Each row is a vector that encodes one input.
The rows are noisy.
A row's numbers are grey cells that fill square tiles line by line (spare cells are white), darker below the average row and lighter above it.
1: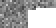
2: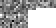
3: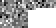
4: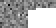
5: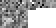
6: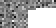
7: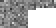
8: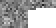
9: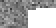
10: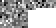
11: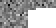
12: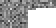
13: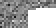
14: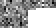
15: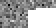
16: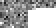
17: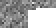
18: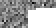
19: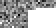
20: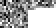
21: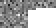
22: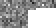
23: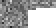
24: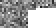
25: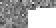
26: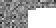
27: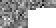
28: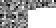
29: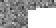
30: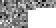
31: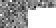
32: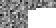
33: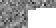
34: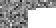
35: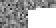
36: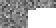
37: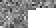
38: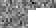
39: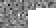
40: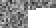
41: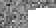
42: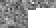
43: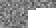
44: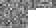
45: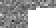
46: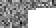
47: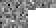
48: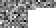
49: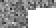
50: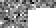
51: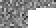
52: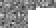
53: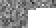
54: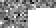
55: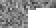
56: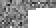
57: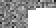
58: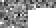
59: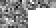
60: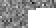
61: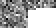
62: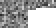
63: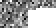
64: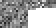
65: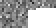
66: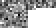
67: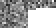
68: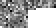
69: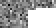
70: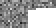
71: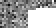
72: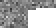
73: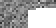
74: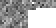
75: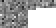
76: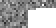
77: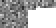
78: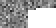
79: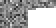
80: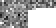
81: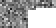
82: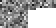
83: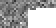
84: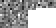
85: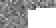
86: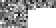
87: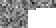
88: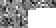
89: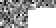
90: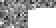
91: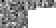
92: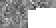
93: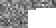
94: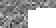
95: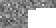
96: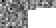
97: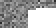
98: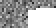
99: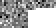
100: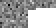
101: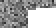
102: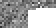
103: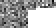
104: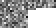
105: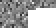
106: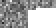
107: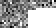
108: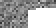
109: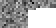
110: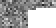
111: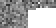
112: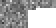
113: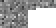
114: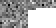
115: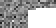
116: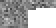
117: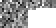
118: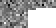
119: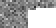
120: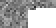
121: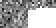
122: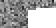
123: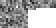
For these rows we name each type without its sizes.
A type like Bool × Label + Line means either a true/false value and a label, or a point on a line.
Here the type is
Bool × List(Line).
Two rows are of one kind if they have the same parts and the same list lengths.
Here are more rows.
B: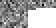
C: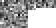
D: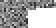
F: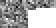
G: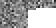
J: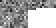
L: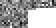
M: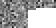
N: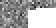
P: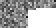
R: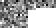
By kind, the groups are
B, G, M
C, R
D, F, J
L, N, P

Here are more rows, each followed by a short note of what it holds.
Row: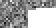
a true/false value, together with a list of three items
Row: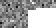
a true/false value, together with a list of one item
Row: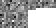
a true/false value, together with a list of one item
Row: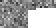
a true/false value, together with a list of two items
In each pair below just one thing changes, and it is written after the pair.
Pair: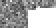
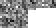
the true/false value
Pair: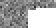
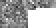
the place on the line in item 1 of the list
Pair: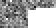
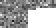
the place on the line in item 1 of the list
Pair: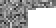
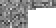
the place on the line in item 1 of the list
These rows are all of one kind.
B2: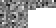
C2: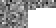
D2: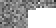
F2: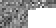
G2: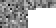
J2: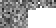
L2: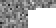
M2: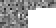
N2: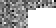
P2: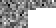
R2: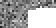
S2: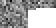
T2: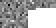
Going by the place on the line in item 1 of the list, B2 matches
C2 and P2.
